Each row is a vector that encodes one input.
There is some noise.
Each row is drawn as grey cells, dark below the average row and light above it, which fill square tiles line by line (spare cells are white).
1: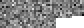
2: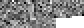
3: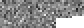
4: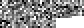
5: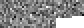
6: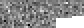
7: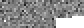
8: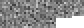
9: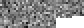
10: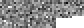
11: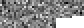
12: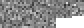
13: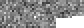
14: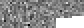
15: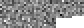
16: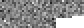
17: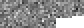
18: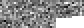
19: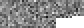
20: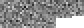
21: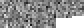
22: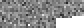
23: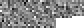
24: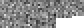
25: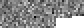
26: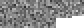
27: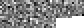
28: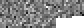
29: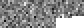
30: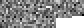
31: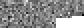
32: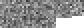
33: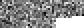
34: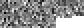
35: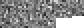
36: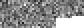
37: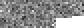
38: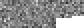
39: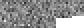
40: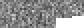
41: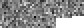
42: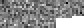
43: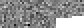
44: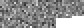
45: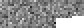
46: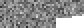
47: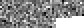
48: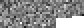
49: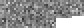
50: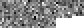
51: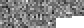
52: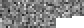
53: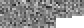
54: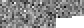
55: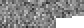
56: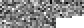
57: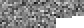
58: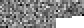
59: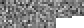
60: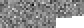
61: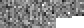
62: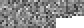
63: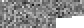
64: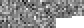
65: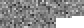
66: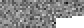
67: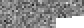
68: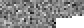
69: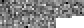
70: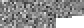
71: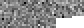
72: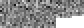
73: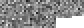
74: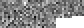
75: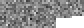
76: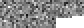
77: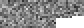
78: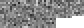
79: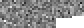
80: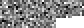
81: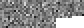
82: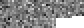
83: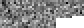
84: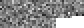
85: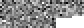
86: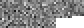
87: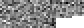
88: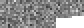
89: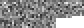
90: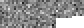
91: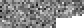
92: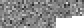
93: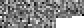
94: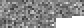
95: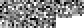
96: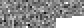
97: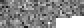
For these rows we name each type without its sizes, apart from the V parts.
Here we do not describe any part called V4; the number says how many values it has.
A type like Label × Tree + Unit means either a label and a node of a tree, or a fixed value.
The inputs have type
Tree × (Tree + V4).
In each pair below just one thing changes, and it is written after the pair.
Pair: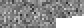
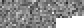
the value of V4
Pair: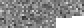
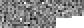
the value of V4
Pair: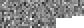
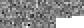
the node of the tree
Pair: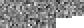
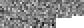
the value of V4
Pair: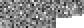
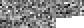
the node of the tree
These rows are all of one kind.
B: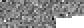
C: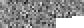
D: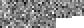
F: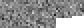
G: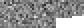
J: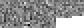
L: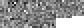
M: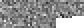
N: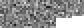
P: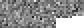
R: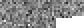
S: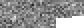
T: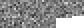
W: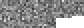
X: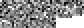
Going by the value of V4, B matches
L, N, T and W.
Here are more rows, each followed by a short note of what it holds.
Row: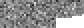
a node of a tree and a value of V4
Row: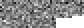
a node of a tree and a value of V4
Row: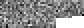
a node of each of two trees
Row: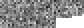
a node of a tree and a value of V4
